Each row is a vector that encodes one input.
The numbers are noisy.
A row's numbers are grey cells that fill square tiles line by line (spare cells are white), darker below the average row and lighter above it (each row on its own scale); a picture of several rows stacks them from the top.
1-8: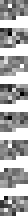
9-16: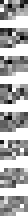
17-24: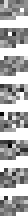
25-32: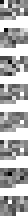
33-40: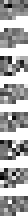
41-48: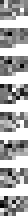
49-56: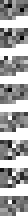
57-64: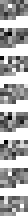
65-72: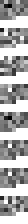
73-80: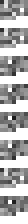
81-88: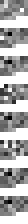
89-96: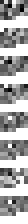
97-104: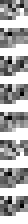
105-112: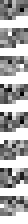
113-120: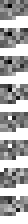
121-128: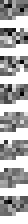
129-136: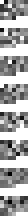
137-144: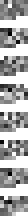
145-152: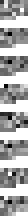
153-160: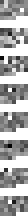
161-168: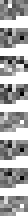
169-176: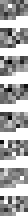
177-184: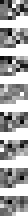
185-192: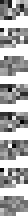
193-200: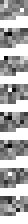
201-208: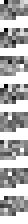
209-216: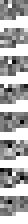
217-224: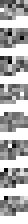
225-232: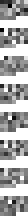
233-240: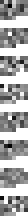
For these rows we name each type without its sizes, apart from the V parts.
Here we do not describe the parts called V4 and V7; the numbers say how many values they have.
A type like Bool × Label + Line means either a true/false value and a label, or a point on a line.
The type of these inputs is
List(Line) + V4 × V7.
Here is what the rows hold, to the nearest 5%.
About 35% of them hold a value of V4 and a value of V7. The rest are lists of points on a line.
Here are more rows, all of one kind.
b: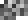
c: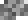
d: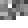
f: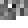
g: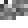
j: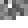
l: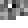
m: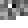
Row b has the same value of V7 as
c and f.
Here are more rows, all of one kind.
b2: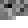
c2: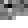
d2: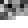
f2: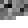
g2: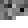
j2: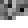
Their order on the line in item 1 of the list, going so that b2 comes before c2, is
j2, g2, f2, b2, c2, d2.
